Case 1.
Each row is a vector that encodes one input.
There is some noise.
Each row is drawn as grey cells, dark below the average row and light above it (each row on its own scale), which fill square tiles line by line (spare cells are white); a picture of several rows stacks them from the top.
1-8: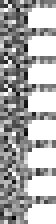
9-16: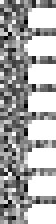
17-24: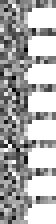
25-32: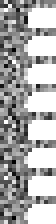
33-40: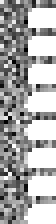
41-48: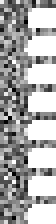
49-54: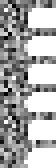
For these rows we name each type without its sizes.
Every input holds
three true/false values.
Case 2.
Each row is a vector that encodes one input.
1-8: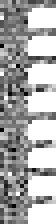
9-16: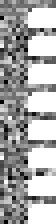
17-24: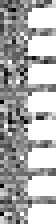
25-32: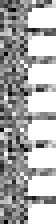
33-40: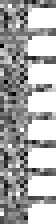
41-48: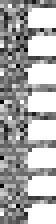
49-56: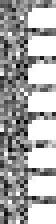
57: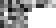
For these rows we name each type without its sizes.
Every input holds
a node of a tree.
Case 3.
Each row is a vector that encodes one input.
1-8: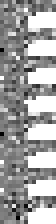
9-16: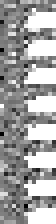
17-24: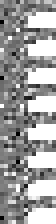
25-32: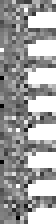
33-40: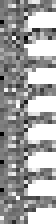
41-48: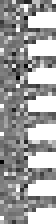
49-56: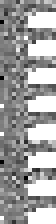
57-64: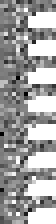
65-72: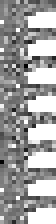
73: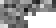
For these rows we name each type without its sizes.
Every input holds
four true/false values.
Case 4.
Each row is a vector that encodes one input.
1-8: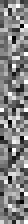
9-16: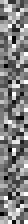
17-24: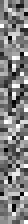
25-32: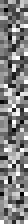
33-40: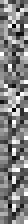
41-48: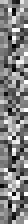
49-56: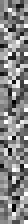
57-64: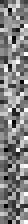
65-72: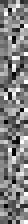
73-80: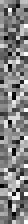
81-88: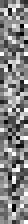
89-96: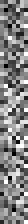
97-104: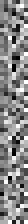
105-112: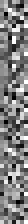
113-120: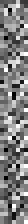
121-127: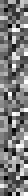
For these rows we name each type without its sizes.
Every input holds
three true/false values.
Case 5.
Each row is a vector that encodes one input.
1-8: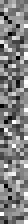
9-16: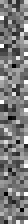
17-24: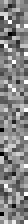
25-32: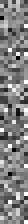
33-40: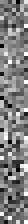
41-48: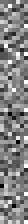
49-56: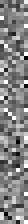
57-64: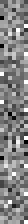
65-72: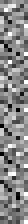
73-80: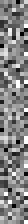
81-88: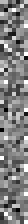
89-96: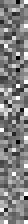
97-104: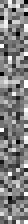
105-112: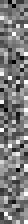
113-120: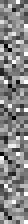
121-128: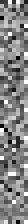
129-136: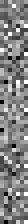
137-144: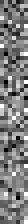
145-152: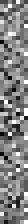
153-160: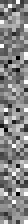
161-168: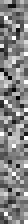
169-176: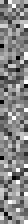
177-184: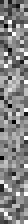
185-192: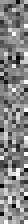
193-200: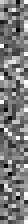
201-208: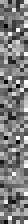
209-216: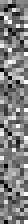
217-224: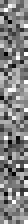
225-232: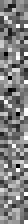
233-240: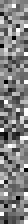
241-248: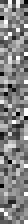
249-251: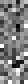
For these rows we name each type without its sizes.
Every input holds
either a fixed value, or three true/false values.
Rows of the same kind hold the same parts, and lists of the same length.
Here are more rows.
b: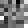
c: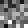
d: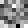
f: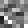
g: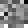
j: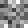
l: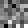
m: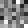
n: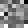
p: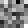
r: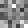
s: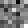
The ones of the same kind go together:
b, c, d, f, j, l, m, p, r, s
g, n

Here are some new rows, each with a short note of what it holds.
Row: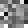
a fixed value
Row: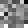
a fixed value
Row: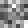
three true/false values
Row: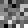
three true/false values
